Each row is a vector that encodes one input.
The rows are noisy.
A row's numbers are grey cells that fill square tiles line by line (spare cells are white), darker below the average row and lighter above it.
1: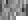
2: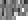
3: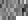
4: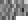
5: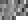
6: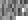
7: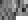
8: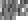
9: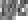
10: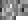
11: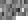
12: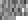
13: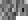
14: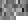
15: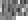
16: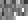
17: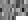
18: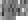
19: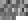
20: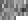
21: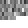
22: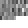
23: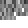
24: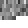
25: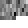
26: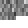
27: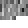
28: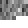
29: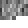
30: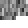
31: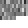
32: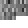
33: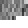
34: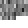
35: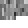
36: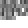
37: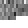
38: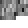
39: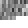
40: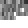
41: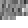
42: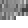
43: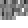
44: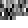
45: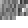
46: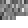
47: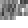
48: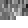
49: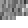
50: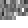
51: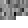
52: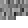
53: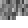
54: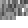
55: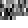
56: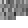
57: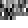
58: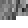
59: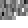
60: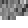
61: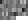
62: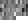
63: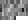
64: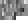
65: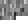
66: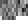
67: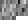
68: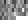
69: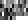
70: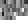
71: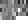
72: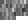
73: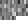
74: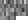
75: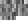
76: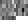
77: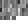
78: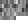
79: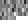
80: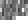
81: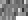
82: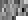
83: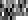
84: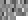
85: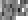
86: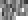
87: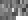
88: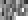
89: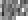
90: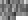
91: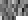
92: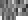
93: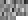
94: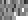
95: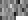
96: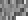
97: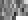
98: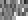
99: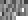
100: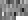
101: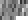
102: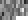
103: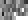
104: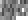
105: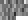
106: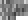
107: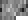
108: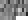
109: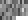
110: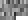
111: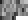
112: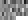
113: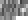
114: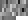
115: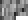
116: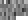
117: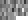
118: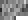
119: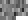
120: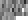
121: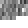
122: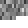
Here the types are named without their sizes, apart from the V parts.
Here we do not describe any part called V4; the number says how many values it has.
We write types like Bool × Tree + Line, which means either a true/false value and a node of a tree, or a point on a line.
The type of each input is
List(Line × V4).
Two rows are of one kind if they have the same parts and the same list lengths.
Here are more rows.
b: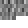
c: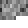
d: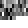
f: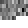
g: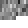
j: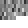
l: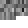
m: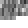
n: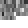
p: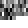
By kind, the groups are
b, c, f, g, l
d, p
j, m, n

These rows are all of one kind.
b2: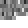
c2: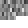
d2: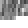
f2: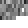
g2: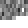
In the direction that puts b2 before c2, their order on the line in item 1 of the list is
b2, g2, d2, f2, c2.
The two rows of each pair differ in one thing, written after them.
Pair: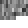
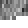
the value of V4 in item 1 of the list
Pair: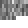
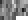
the value of V4 in item 1 of the list
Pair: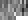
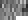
the value of V4 in item 2 of the list
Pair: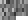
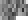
the value of V4 in item 2 of the list
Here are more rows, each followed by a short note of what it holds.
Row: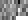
a list of two items
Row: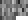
a list of two items
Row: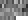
a list of two items
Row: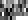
the empty list
